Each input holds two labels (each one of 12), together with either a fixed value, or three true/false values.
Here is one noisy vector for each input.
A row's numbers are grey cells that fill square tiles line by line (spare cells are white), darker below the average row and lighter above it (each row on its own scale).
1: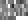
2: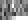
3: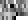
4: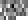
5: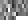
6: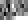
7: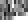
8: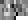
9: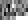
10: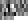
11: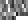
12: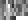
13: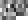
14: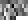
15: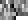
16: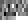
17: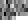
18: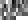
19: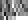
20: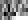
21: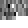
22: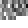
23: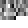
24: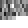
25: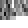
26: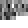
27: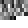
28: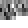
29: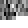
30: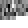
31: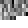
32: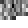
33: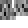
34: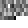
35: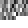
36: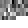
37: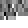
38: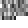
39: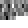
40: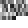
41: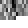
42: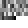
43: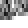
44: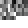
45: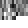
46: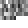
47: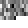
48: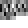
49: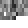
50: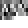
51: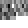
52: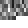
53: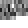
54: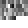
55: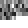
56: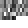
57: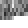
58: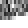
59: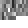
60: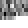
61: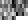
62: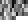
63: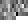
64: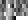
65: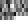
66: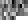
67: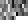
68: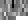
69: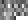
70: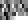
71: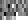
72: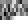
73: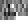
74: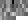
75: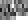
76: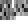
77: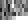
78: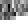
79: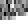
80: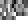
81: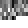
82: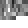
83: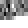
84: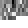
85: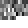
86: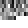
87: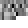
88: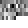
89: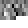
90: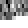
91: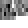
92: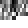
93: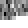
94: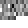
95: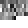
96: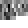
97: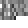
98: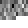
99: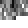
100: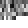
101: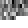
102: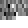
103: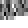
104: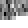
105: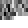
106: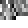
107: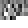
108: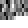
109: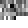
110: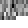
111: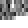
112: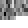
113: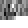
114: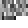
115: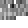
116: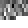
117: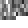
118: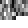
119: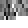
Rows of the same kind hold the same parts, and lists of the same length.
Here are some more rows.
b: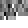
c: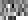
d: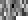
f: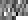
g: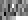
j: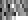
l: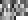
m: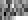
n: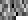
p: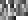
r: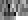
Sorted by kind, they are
b, g, j, m, r
c, d, f, l, n, p

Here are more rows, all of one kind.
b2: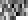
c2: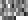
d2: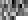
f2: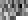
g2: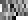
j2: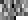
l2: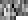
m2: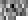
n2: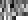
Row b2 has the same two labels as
d2 and f2.
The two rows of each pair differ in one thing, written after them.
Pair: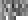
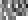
one of the two labels
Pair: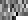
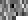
one of the two labels
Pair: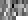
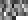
one of the two labels
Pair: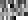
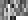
one of the two labels
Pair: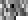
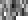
one of the three true/false values
